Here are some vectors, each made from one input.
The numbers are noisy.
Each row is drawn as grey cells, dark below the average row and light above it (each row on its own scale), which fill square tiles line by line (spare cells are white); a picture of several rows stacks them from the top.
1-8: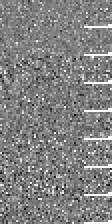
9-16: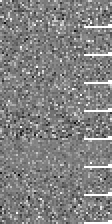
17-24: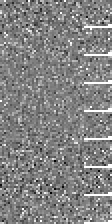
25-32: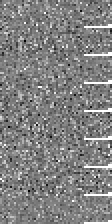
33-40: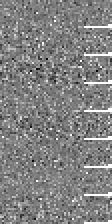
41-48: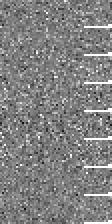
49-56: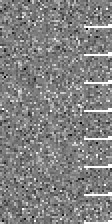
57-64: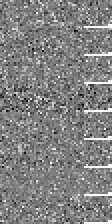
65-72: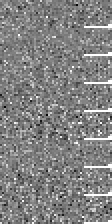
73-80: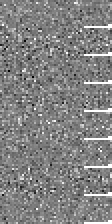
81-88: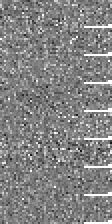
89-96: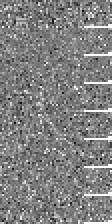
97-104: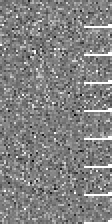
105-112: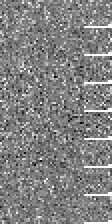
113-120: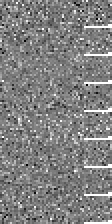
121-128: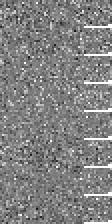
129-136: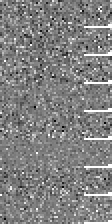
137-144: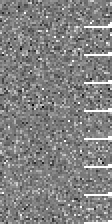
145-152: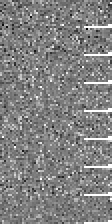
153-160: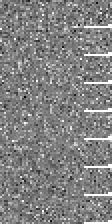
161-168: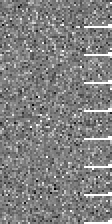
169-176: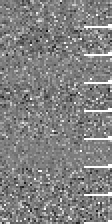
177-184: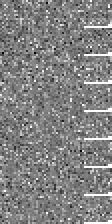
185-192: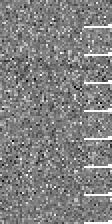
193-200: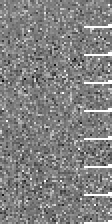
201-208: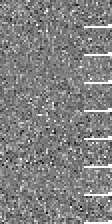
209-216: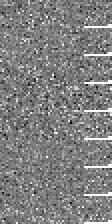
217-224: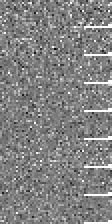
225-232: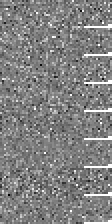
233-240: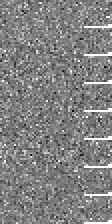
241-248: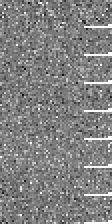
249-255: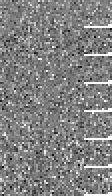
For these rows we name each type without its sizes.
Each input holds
either a point on each of three circles and a true/false value, or a fixed value.
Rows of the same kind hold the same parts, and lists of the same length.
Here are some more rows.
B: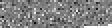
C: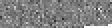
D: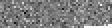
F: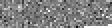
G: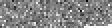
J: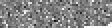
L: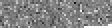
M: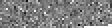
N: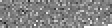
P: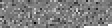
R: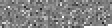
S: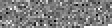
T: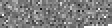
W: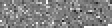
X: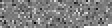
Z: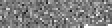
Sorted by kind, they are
B, P, X
C, D, F, G, J, L, M, N, R, S, T, W, Z

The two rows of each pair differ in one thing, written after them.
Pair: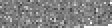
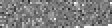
the place on one of the three circles
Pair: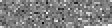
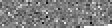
the place on one of the three circles
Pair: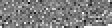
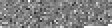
the place on one of the three circles
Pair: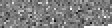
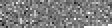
the true/false value
